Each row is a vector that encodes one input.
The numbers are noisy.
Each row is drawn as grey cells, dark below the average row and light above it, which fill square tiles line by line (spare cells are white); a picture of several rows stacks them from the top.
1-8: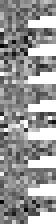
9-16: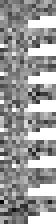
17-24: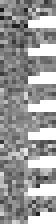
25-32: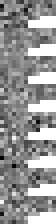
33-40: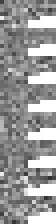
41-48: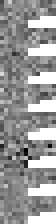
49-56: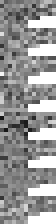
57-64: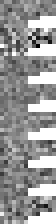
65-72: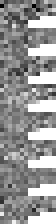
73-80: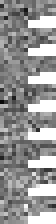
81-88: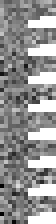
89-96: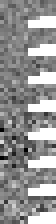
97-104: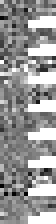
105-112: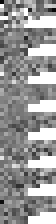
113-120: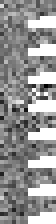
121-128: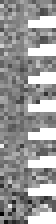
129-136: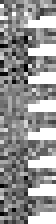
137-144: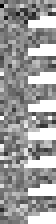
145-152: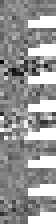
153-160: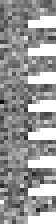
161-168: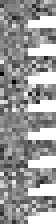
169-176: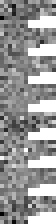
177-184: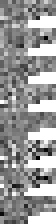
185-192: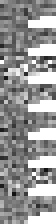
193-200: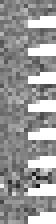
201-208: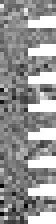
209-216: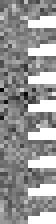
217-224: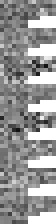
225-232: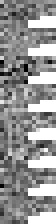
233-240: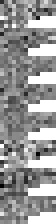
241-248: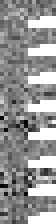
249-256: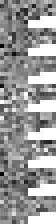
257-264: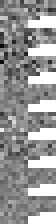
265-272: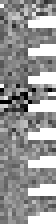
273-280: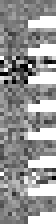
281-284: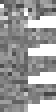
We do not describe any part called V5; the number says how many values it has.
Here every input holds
a value of V5, together with either a point on a 9-point line, or a point on a 15-point line.
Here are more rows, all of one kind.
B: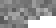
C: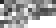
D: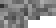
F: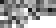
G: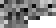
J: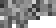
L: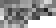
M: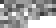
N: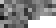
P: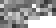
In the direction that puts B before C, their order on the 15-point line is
N, G, B, F, C, M, P, L, J, D.
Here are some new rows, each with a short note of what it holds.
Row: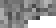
a point on a 9-point line and a value of V5
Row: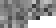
a point on a 9-point line and a value of V5
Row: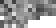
a point on a 15-point line and a value of V5
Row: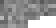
a point on a 15-point line and a value of V5
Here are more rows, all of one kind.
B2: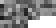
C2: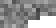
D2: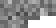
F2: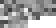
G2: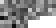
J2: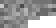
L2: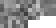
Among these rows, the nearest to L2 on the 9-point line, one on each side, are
B2 and C2.
